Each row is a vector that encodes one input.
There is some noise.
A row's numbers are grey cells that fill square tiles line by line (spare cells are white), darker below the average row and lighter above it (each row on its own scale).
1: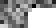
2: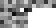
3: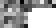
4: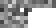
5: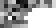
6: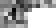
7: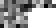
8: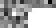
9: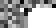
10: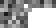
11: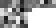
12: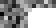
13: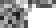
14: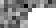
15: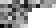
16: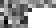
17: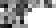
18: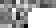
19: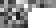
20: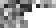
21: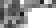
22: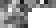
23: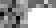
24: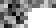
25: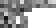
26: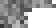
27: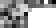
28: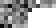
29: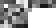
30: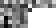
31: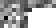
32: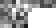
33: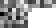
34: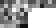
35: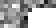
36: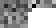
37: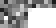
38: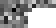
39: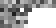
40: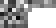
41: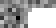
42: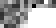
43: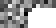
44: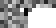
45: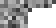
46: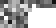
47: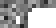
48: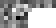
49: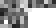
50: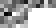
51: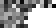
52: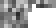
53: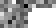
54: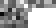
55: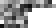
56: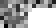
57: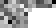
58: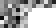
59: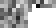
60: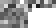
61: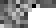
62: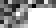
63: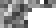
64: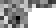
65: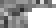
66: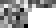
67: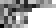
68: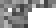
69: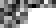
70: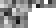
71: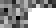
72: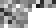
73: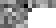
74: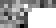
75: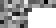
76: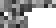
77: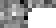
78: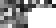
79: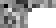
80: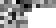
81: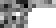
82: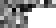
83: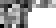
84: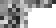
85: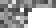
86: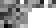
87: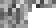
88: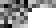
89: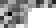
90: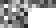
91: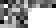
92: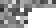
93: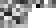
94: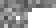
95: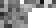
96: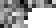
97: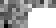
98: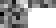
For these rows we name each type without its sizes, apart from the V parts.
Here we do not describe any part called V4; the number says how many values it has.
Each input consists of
a list of items, each a point on a circle and a value of V4.
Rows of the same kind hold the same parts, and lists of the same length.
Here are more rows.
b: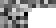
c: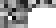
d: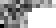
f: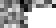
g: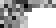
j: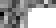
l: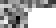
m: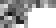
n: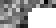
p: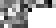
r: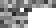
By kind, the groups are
b, j, l, m
c, d, f, g, n, p
r

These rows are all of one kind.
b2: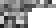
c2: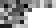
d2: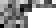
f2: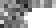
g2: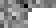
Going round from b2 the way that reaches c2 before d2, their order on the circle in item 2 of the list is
b2, f2, c2, g2, d2.
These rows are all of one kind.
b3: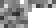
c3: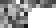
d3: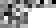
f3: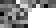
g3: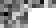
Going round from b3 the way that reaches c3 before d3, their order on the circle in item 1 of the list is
b3, f3, c3, d3, g3.
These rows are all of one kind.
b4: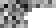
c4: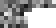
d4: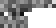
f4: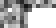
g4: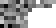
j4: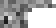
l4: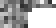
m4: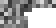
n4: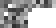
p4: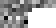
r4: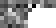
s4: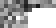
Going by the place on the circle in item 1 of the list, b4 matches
c4, d4, g4 and n4.
